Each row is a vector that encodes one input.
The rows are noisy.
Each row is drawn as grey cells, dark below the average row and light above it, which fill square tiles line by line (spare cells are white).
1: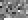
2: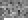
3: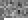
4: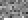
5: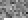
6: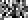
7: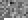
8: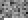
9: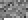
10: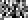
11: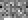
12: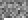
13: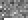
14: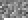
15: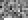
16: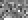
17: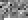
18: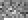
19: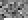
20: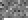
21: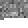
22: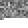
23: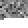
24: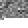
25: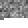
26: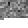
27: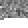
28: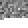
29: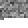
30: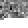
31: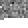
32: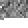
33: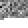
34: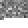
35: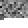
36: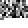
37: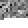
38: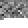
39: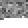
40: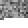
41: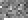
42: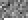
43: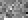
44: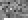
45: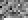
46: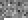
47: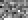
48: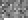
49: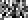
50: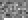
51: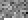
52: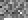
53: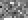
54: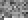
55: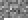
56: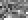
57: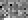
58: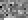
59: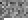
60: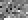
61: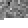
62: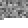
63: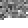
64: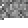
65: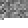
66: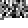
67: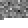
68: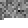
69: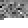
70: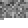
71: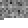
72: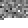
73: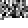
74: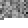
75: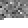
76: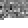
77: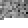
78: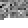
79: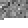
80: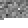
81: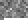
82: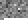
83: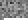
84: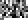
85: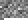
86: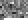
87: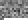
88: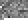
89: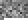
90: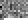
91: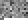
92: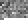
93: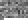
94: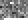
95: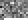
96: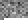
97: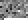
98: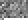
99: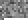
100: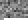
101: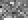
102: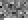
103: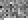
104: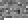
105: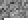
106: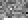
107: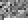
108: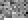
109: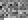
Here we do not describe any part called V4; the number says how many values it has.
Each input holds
a list of up to two items, each a point on a 5-point circle and a value of V4.
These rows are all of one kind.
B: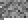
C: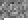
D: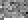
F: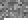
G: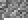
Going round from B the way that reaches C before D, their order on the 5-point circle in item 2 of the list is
B, C, F, D, G.
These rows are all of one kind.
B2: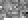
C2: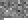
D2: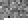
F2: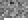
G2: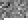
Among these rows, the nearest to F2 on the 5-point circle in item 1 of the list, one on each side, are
B2 and C2.
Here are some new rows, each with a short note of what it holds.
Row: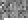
a list of two items
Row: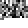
the empty list
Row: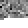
a list of one item
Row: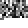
the empty list
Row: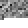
a list of one item
